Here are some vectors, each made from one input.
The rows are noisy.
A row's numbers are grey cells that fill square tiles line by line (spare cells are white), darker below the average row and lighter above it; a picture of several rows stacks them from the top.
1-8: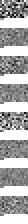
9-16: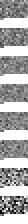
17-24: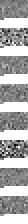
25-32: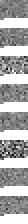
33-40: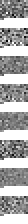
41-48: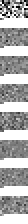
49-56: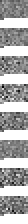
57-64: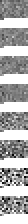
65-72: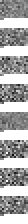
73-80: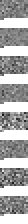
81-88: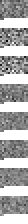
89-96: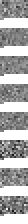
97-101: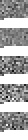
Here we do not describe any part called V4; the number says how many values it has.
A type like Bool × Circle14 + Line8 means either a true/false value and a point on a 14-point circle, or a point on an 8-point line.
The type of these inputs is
Bool × Label5 × (Unit + V4 × V4).
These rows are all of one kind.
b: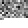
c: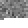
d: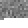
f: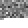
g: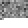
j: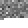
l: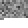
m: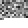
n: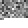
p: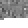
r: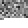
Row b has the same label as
f and l.
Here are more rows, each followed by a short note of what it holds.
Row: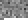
one of 5 labels and a true/false value
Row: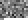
one of 5 labels, a true/false value and two values of V4
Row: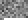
one of 5 labels, a true/false value and two values of V4
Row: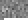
one of 5 labels and a true/false value
